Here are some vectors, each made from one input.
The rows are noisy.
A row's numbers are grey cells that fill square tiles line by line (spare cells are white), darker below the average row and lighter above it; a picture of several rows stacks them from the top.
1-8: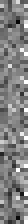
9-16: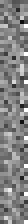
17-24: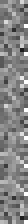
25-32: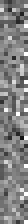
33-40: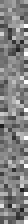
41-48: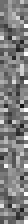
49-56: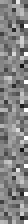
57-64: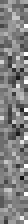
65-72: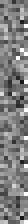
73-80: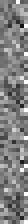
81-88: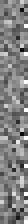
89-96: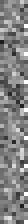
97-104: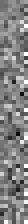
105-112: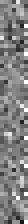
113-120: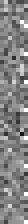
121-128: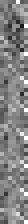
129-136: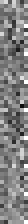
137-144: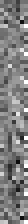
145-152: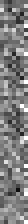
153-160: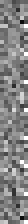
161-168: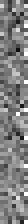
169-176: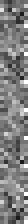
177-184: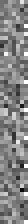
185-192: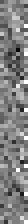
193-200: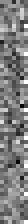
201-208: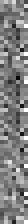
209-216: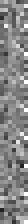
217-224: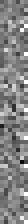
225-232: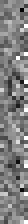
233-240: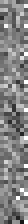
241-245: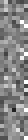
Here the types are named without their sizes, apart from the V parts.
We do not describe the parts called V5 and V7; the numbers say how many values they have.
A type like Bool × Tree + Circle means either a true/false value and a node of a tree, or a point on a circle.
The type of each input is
Circle + Line × V7 + V5.
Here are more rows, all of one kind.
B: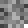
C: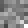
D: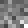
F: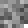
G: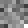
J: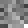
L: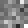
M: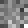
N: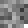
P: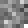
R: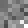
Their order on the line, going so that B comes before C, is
L, P, F, N, B, M, J, G, C, R, D.
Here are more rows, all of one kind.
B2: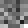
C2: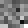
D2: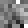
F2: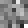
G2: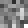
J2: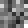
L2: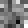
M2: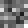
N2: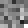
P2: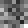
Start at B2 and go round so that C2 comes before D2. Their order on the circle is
B2, C2, N2, G2, F2, D2, L2, J2, M2, P2.
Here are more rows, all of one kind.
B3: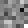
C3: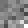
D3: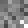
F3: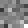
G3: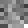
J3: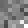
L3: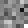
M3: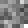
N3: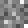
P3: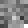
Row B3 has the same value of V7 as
C3, D3, J3 and L3.
